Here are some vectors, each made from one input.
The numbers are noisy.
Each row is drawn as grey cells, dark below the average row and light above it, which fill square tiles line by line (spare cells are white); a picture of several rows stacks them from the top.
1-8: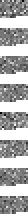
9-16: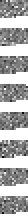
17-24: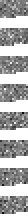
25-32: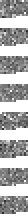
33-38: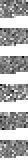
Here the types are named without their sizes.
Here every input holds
a point on a line and a true/false value.
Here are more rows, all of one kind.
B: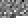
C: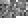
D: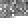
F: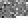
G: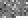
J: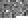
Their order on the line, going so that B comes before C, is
B, D, J, C, F, G.
